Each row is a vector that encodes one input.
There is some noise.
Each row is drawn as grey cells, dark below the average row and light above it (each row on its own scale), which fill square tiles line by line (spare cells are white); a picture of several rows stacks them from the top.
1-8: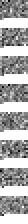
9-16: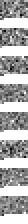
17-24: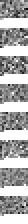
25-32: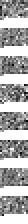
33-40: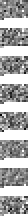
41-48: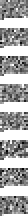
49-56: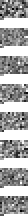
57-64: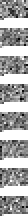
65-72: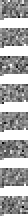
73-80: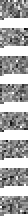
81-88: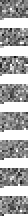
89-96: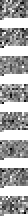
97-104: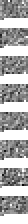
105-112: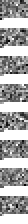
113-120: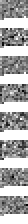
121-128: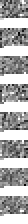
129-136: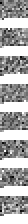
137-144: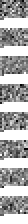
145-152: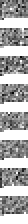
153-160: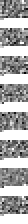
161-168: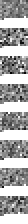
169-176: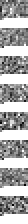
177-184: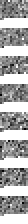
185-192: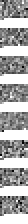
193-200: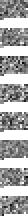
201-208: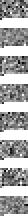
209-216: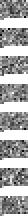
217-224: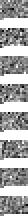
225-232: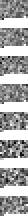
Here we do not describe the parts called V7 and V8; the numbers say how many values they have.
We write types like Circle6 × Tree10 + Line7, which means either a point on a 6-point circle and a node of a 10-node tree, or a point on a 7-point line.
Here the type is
List2(Bool × Line5) + V7 × V8.
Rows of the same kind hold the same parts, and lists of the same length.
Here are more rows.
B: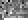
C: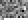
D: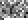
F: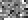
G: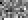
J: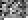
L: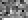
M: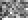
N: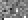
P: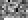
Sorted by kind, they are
B, J, L, M, P
C, G
D, F
N

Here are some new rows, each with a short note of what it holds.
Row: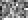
a value of V7 and a value of V8
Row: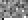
a list of one item
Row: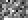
a value of V7 and a value of V8
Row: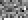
the empty list
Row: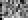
a value of V7 and a value of V8
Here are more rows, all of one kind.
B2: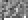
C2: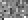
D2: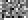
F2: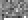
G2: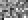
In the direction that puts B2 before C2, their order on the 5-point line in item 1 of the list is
F2, B2, G2, D2, C2.
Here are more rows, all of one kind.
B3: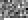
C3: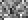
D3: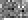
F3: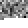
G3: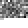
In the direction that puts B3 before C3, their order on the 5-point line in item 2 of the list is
B3, F3, G3, D3, C3.
